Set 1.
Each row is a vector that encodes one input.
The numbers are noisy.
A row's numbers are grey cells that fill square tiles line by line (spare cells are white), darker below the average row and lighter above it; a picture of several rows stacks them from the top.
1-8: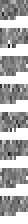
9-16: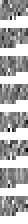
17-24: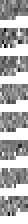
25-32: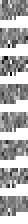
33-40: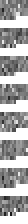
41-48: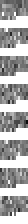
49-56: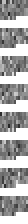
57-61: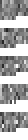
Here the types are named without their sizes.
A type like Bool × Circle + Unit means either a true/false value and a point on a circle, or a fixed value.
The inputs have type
Label.
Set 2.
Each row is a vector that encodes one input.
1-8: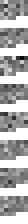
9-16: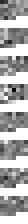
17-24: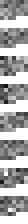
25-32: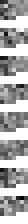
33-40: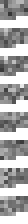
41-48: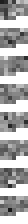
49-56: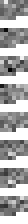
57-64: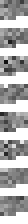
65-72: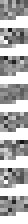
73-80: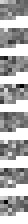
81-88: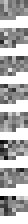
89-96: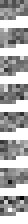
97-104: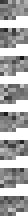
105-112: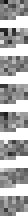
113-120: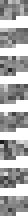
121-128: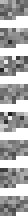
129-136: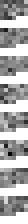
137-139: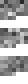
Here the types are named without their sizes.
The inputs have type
Circle + Unit.
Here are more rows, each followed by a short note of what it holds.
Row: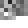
a fixed value
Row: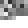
a fixed value
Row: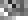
a fixed value
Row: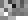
a fixed value
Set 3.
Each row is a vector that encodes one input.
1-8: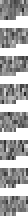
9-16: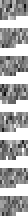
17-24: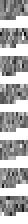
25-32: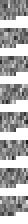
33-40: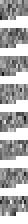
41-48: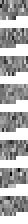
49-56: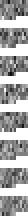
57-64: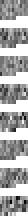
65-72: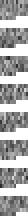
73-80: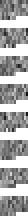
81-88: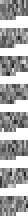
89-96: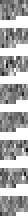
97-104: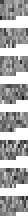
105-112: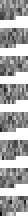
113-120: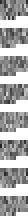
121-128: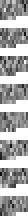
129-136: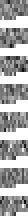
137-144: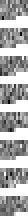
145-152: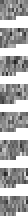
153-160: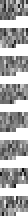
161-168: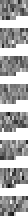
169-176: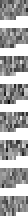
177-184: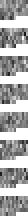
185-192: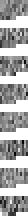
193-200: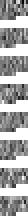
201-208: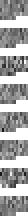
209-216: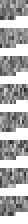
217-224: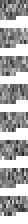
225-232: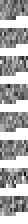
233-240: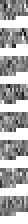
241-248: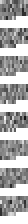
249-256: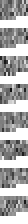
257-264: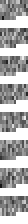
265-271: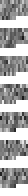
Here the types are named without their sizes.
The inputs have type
Label.
